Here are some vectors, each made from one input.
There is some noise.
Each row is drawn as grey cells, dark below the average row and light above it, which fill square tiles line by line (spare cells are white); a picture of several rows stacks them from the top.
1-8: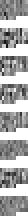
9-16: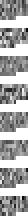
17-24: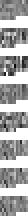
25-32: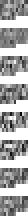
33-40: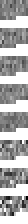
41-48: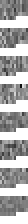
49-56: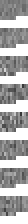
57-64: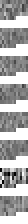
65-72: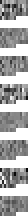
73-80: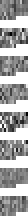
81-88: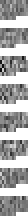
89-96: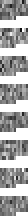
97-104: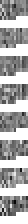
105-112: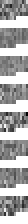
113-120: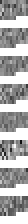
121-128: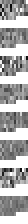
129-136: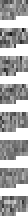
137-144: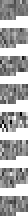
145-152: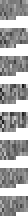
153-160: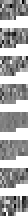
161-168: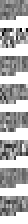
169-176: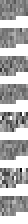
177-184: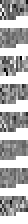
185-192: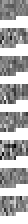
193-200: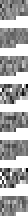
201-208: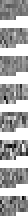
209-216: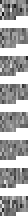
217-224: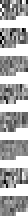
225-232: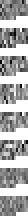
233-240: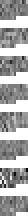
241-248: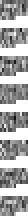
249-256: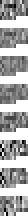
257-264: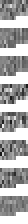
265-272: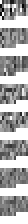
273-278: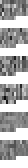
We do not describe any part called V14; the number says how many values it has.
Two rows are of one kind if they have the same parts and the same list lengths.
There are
3 kinds of row.
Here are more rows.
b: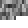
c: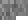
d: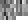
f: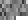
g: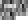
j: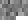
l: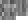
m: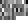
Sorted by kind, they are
b, c, f, g, j, l
d
m

